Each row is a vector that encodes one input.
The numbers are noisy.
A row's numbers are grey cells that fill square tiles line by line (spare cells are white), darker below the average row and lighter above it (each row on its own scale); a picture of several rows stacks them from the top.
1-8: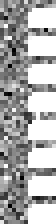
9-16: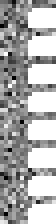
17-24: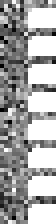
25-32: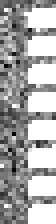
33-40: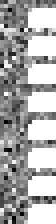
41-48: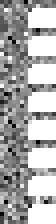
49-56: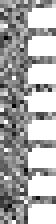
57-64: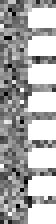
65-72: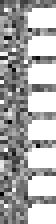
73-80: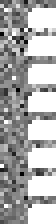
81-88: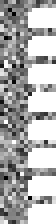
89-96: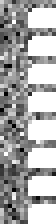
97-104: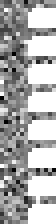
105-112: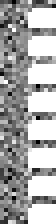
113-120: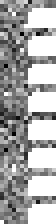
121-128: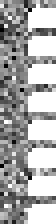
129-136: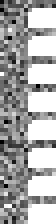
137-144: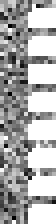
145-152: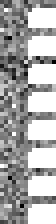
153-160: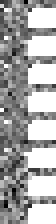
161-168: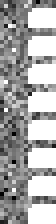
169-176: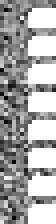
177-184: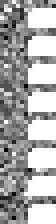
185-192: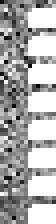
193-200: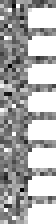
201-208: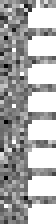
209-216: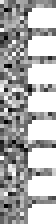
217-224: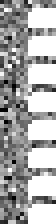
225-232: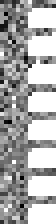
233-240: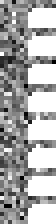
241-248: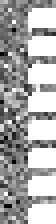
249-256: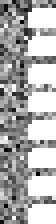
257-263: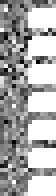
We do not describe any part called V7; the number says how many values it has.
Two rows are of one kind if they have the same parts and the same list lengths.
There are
2 kinds of row.
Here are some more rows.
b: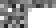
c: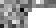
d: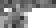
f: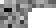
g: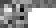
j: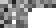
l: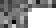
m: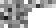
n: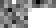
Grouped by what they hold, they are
b, c, d, g, j
f, l, m, n

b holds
a true/false value and a value of V7.
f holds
a point on a 13-point line and a true/false value.
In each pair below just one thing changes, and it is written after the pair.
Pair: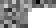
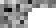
the true/false value
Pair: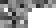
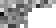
the true/false value
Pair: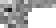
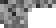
the true/false value
